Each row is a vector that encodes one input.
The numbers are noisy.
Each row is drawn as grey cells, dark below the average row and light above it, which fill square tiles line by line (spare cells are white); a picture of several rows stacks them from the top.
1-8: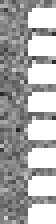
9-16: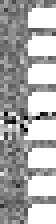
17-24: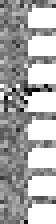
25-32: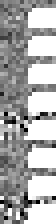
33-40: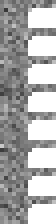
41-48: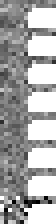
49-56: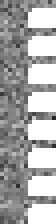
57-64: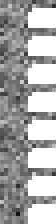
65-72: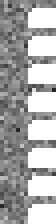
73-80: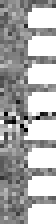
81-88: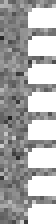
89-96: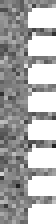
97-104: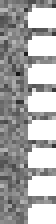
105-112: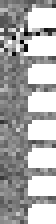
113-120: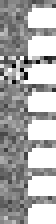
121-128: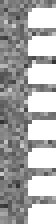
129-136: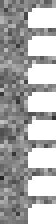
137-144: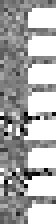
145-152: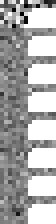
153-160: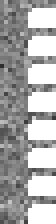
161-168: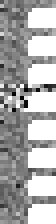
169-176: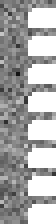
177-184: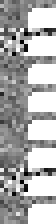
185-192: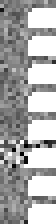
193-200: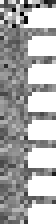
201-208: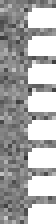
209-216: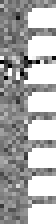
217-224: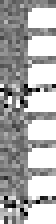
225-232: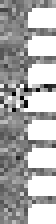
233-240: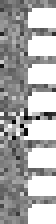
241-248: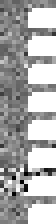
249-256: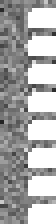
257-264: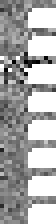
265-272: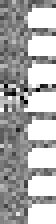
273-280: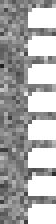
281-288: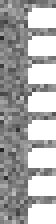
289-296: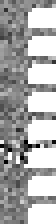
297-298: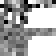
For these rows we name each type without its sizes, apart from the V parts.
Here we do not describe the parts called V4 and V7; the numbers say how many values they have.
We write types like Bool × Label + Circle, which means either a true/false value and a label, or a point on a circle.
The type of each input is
(Bool × Bool × Bool + Unit) × Tree × V7 + V4.
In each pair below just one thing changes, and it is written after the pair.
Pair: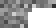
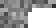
the value of V7
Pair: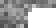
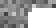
the node of the tree
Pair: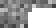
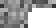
the value of V7
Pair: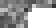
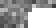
the node of the tree
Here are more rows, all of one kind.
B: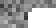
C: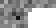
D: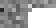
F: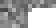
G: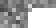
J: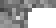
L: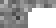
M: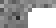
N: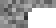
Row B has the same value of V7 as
C, F and G.
